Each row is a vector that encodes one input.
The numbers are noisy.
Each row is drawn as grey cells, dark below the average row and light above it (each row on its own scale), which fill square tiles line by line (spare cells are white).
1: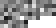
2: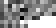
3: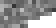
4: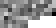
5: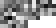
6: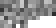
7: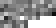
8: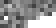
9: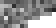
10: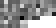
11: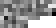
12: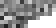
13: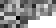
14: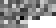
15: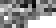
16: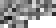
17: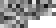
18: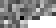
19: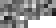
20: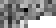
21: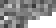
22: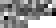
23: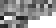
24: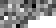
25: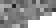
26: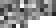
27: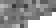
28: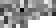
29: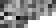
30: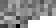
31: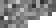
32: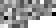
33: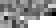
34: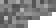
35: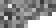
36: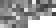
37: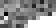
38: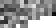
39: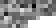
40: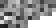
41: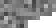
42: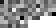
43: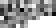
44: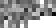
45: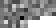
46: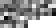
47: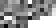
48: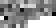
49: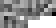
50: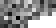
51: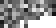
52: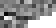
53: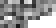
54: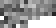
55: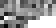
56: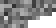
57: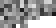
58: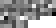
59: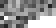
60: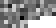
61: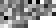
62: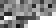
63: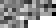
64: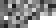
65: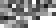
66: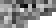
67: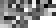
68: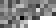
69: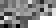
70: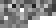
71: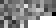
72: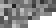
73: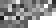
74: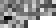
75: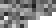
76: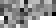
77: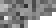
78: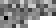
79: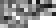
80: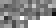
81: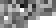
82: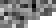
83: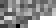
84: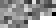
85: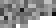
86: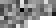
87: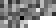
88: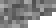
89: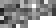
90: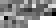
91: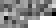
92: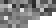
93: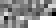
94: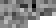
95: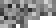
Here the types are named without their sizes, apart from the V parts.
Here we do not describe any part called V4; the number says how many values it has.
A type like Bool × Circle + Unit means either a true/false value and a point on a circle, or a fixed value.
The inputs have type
Bool × Line × (Line + V4).
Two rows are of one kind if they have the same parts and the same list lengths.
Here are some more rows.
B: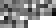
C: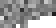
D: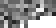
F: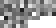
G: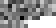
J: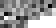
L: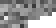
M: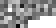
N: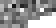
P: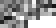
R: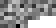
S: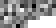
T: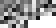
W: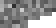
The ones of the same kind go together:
B, C, D, F, G, P, T
J, L, M, N, R, S, W

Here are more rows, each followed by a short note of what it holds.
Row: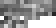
a point on a line, a true/false value and a value of V4
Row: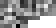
a point on each of two lines and a true/false value
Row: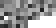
a point on each of two lines and a true/false value
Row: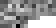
a point on each of two lines and a true/false value
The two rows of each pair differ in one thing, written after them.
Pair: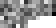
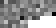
the value of V4
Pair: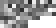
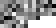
the true/false value
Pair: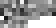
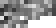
the true/false value
